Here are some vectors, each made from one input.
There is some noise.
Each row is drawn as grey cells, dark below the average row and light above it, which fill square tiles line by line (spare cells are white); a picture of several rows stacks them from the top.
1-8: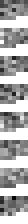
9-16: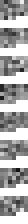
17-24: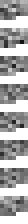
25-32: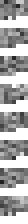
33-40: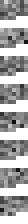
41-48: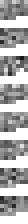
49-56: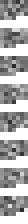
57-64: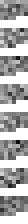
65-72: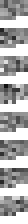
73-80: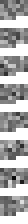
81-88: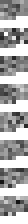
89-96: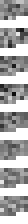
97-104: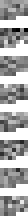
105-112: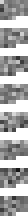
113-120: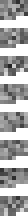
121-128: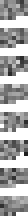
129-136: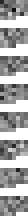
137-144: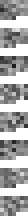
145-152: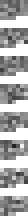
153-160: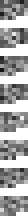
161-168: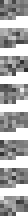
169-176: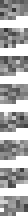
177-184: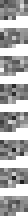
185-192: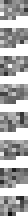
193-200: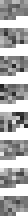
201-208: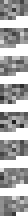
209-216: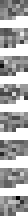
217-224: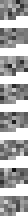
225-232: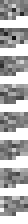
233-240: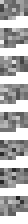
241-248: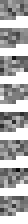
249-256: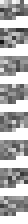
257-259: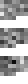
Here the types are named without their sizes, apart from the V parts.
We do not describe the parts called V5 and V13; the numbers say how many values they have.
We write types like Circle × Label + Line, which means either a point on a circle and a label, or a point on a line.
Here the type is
Bool × V5 + Line + V13.
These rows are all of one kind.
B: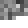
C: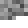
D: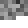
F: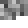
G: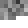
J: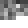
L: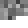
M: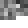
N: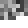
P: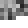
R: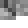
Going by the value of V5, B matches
D, F, J and N.
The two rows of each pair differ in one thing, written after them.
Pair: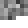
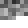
the value of V5
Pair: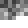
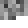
the true/false value
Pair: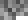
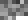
the value of V5
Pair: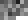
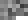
the true/false value
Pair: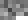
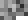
the true/false value
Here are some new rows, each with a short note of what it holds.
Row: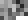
a true/false value and a value of V5
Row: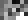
a true/false value and a value of V5
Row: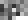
a value of V13
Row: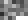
a point on a line
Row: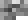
a value of V13
